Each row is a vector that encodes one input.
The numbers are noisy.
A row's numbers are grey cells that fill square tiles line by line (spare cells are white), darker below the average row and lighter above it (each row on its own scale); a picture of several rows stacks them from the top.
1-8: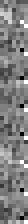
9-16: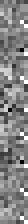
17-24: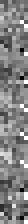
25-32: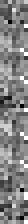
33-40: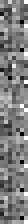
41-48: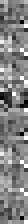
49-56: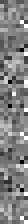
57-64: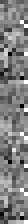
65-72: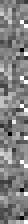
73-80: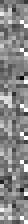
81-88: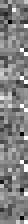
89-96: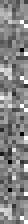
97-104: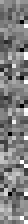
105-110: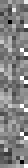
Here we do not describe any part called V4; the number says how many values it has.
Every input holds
a list of up to two items, each a true/false value and a value of V4.
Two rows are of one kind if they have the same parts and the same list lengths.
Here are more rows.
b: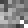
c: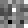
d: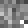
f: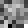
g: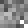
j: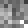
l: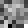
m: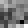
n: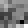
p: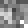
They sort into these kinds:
b, d, g, j, p
c, m, n
f, l

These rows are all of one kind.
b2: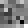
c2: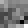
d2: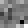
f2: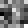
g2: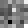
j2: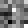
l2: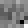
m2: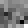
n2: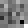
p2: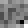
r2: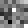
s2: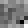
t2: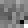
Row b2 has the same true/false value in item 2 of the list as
g2, j2, n2 and r2.
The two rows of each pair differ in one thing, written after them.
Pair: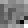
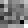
the true/false value in item 2 of the list
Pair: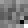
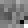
the value of V4 in item 2 of the list
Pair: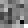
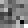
the value of V4 in item 2 of the list
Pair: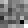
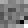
the true/false value in item 2 of the list
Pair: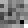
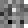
the true/false value in item 1 of the list
